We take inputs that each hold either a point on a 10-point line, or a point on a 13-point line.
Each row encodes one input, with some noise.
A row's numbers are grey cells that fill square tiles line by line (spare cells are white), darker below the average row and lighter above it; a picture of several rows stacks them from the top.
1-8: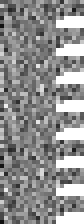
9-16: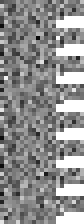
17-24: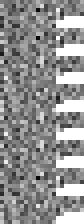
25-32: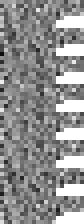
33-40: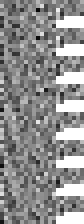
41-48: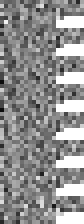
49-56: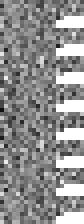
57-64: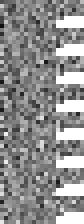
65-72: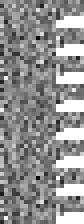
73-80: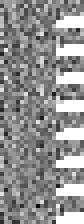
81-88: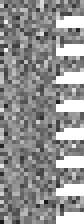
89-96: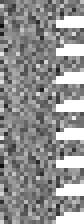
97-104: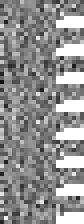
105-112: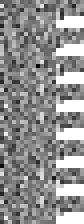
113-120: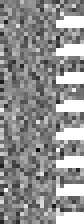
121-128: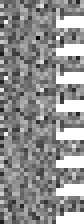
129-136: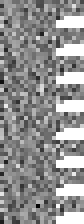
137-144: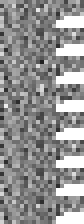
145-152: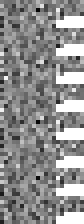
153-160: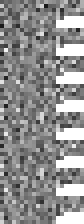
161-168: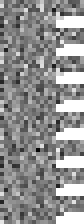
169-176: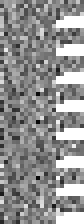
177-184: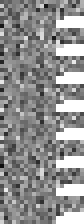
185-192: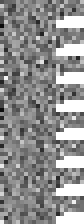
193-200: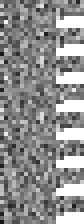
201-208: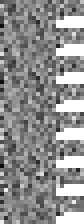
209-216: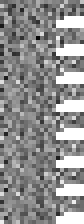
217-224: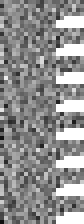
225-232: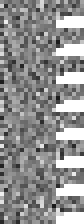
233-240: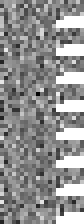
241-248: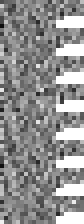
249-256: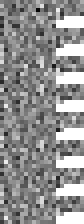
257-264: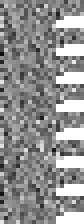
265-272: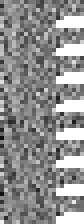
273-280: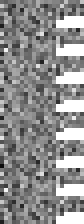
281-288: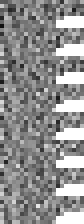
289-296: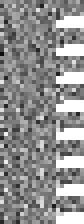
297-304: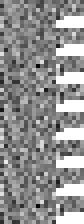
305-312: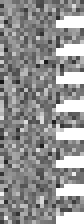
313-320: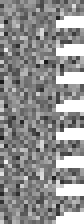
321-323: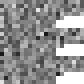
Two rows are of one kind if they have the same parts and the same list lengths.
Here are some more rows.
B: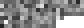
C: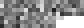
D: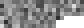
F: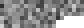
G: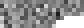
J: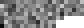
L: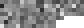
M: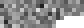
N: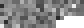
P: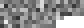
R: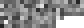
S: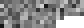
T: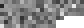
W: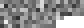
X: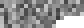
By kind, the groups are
B, C, J, P, R, S, W
D, F, G, L, M, N, T, X

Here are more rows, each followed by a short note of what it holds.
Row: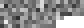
a point on a 10-point line
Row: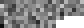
a point on a 10-point line
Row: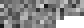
a point on a 10-point line
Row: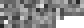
a point on a 10-point line
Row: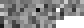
a point on a 10-point line
